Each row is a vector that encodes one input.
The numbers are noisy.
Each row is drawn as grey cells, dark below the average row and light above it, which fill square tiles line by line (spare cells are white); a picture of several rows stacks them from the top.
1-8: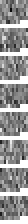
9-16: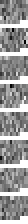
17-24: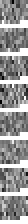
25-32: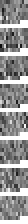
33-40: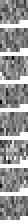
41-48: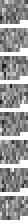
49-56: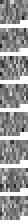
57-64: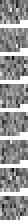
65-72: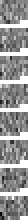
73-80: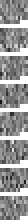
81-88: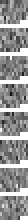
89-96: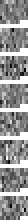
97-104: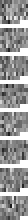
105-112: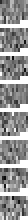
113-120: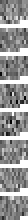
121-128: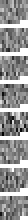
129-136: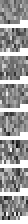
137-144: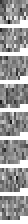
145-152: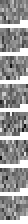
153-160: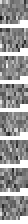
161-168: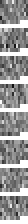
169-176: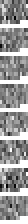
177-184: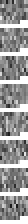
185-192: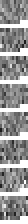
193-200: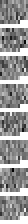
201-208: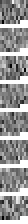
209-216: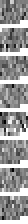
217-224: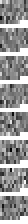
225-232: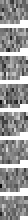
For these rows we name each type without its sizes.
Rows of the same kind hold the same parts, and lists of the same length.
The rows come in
2 kinds.
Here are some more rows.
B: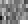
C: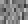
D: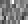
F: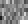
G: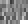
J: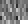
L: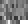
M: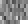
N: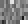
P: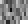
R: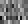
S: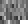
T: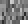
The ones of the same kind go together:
B, F, G, J, L, R, S
C, D, M, N, P, T

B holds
four true/false values.
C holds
a point on each of two lines and four true/false values.
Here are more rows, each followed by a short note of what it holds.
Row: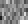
four true/false values
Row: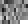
a point on each of two lines and four true/false values
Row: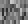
a point on each of two lines and four true/false values
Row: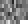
four true/false values
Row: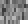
a point on each of two lines and four true/false values
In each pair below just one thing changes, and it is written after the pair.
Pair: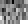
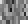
one of the four true/false values
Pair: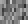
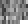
one of the four true/false values
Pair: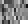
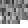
one of the four true/false values
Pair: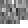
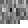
one of the four true/false values
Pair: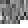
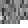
one of the four true/false values
